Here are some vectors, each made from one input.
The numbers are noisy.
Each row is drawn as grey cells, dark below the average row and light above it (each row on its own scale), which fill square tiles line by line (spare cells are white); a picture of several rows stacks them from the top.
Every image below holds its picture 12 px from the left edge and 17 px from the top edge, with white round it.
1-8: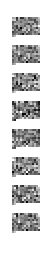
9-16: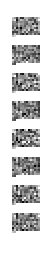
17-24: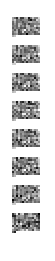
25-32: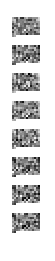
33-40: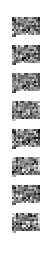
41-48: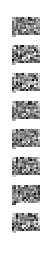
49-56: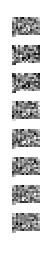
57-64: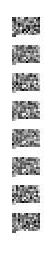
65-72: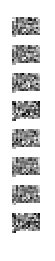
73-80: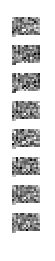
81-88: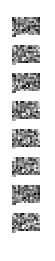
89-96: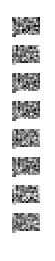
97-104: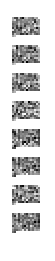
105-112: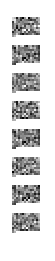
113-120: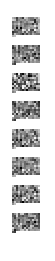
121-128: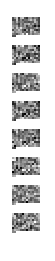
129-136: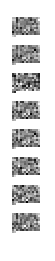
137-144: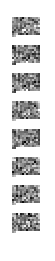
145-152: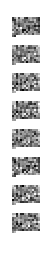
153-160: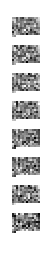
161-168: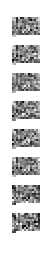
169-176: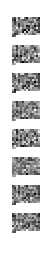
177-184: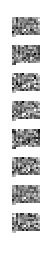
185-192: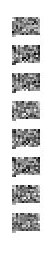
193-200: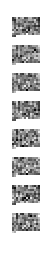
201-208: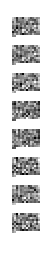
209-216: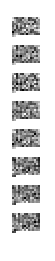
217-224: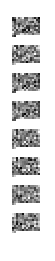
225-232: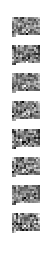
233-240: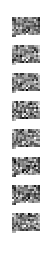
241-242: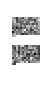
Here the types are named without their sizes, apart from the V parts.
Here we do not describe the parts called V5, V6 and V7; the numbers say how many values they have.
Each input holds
either a point on a circle, a true/false value, a value of V5 and a value of V7, or a point on a line and a value of V6.
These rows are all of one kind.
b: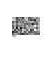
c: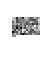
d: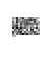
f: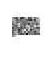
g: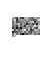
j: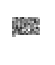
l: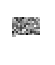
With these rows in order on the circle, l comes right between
c and f.
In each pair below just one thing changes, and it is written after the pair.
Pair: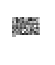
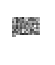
the true/false value
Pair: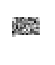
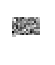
the value of V5
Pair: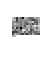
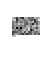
the place on the circle
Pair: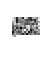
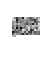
the true/false value
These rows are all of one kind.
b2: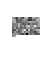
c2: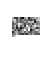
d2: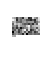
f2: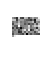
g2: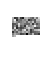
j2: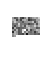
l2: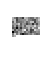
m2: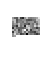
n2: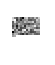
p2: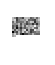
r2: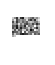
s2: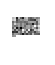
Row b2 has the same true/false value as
d2, f2, j2 and m2.
